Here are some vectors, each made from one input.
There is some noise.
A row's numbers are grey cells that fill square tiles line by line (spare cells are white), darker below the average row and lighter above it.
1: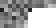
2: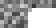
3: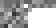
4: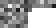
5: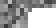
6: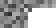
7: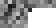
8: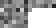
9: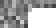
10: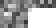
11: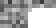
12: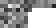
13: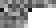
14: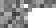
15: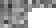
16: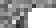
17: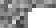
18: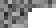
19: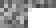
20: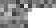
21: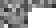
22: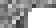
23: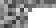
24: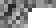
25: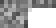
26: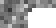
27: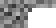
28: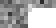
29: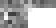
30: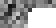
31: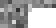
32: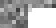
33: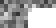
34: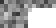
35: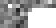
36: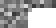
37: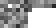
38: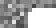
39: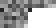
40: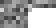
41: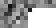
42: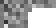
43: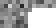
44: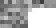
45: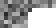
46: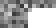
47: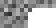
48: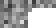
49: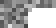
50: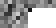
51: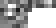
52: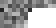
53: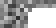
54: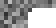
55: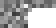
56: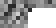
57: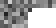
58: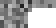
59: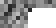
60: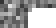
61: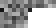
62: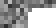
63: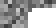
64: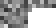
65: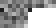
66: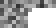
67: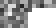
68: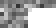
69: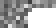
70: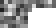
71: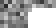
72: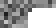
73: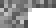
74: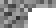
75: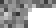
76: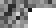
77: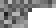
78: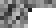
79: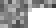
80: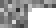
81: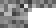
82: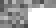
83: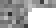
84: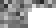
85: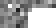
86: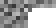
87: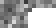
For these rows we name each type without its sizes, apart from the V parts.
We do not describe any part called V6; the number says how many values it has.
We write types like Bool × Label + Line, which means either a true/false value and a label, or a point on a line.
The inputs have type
(Bool × Circle + Unit) × V6.
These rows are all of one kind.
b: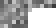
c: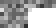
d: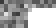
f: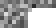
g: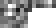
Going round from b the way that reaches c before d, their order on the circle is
b, c, f, g, d.
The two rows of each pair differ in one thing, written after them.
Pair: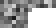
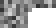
the place on the circle
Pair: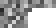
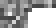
the true/false value
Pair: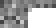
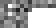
the place on the circle
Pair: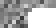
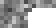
the value of V6
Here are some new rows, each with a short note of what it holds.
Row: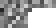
a point on a circle, a true/false value and a value of V6
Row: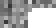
a point on a circle, a true/false value and a value of V6
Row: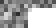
a point on a circle, a true/false value and a value of V6
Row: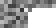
a value of V6
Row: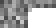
a point on a circle, a true/false value and a value of V6
